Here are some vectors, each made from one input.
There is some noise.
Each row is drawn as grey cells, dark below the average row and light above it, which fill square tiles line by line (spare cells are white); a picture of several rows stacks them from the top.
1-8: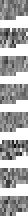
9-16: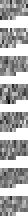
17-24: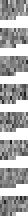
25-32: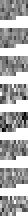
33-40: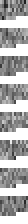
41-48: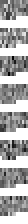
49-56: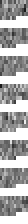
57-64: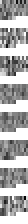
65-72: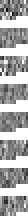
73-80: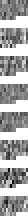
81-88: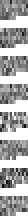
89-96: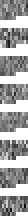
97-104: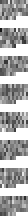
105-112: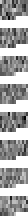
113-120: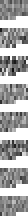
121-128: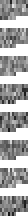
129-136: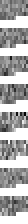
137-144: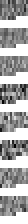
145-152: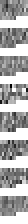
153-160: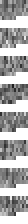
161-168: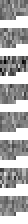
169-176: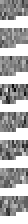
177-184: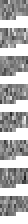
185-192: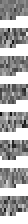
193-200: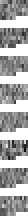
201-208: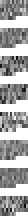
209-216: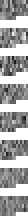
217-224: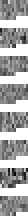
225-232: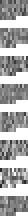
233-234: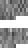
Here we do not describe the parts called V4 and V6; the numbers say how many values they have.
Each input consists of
either a point on each of two 5-point lines and a true/false value, or a point on a 9-point line, a value of V4 and a value of V6.
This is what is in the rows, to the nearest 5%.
About 35% of them hold a point on each of two 5-point lines and a true/false value. The rest hold a point on a 9-point line, a value of V4 and a value of V6.
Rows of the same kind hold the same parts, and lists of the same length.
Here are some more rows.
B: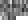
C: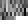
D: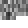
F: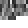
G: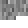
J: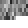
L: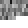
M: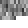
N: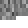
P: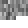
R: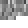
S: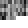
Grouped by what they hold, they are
B, D, G, M, P, R
C, F, J, L, N, S

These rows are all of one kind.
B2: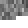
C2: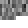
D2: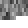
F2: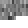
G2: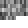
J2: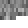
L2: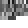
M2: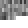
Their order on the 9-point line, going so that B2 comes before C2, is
J2, B2, F2, L2, D2, C2, M2, G2.
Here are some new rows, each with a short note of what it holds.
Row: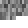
a point on a 9-point line, a value of V4 and a value of V6
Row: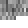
a point on each of two 5-point lines and a true/false value
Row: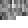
a point on a 9-point line, a value of V4 and a value of V6
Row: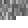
a point on each of two 5-point lines and a true/false value
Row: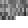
a point on a 9-point line, a value of V4 and a value of V6
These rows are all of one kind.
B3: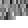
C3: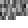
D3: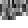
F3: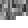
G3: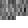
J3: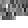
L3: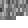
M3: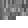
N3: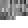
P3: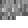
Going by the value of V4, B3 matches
G3 and N3.
